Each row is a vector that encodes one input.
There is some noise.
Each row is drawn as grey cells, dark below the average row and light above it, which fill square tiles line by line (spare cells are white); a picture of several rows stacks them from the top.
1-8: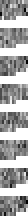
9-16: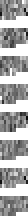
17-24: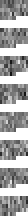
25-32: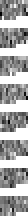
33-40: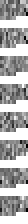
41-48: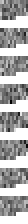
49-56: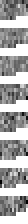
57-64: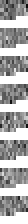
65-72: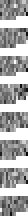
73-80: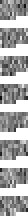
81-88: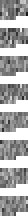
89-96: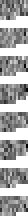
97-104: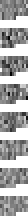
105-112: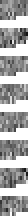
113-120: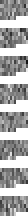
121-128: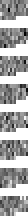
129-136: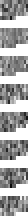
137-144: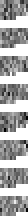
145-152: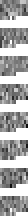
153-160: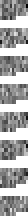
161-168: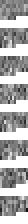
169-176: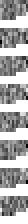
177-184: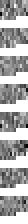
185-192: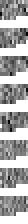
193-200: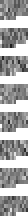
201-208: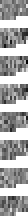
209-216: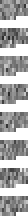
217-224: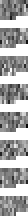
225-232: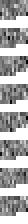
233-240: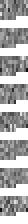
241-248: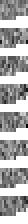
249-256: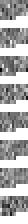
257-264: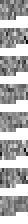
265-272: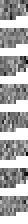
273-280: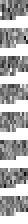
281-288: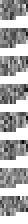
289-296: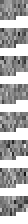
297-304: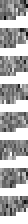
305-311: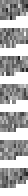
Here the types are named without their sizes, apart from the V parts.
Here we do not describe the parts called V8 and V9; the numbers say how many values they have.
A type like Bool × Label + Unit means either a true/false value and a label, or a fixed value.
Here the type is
(Bool × V9 + V8) × Tree.
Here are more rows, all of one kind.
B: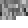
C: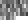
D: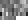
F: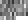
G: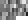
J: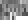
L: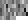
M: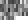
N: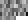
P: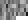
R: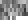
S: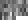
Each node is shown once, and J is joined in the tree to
L, R and S.
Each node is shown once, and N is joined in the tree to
C and P.
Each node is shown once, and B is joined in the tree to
L.
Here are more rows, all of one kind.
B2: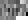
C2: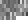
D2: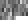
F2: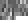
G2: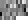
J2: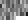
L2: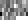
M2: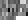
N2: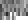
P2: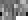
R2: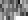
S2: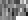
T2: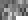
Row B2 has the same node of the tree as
D2, F2, R2 and S2.
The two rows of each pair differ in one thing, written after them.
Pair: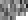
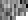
the value of V9
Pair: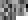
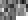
the value of V9
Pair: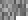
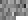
the value of V9
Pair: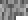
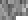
the value of V9
